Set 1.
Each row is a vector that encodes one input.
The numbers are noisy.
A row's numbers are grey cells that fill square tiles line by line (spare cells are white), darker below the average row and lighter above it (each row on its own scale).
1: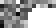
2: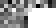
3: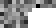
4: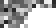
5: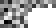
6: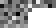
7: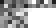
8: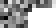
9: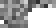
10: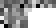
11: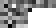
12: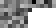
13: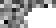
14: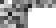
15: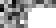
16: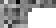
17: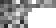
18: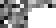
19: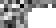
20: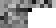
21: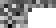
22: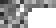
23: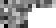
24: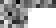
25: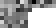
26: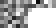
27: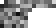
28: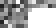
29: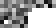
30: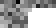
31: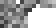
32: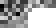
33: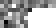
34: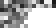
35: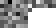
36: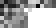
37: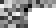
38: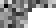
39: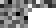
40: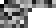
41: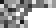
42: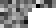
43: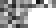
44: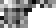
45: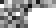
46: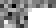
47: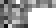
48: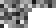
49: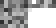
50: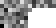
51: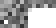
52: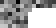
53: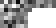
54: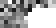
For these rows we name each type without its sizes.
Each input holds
four true/false values.
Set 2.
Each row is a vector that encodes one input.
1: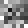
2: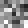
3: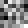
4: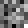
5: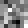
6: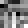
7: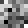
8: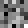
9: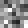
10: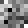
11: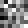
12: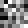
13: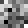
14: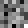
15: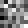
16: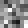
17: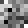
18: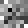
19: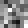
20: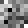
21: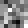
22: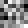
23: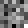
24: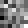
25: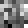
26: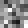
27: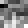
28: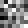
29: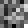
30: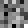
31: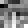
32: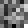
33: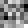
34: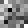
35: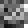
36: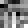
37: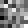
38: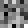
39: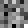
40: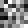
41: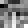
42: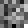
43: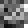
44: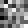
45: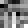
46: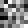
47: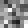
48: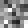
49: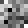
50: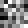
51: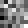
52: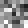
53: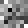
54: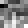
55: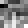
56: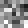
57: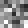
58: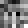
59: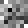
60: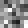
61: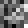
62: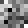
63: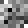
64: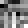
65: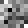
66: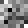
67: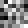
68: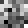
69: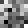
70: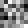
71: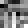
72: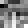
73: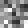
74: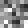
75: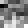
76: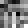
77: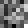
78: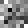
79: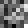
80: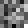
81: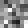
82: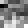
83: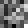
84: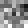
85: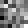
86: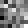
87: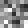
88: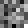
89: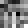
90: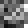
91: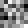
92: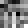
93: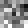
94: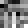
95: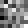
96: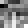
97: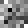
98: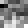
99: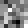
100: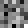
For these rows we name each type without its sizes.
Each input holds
a label.
